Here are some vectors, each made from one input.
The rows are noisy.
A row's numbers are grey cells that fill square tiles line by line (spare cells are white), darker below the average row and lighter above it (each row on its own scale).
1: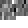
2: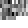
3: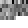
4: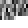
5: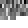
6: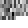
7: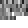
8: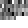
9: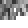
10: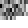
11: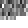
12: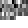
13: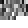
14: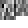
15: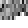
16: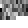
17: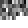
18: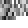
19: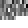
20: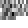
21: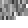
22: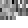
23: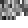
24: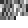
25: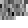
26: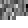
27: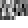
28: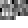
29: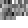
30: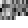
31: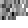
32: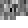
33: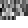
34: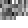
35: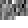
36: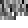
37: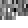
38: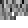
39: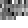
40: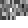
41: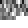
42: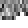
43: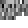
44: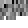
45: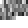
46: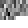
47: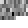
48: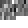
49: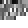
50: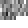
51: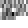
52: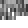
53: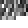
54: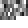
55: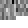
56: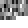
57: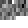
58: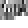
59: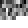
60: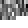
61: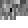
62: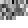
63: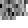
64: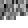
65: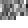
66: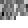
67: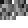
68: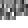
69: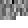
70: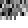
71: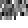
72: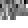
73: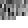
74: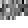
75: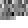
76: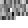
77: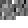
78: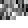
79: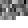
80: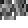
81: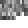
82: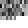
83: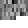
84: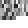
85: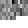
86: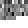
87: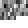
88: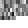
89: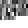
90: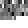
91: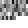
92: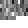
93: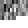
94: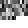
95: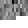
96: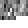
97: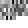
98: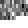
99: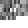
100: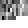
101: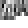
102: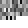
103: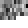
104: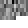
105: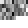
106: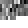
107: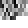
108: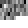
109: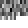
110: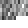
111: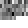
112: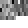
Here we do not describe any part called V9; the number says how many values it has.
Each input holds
a value of V9, together with a list of up to two points on a 6-point line.
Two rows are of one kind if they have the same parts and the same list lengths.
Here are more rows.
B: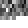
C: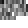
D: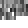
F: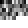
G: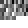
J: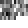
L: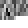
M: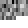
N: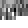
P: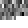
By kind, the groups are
B, F, P
C, G, M
D, J, L, N

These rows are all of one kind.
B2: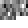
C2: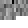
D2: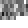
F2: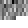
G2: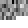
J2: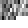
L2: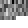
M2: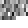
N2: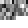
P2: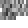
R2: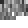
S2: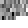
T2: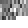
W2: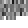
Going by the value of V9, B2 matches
J2, M2 and S2.
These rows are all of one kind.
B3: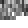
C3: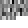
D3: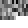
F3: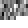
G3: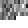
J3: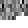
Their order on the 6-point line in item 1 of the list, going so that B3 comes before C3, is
D3, B3, F3, G3, J3, C3.
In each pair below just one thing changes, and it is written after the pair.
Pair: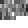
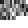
the place on the 6-point line in item 2 of the list
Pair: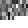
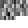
the place on the 6-point line in item 1 of the list
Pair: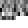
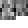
the place on the 6-point line in item 1 of the list
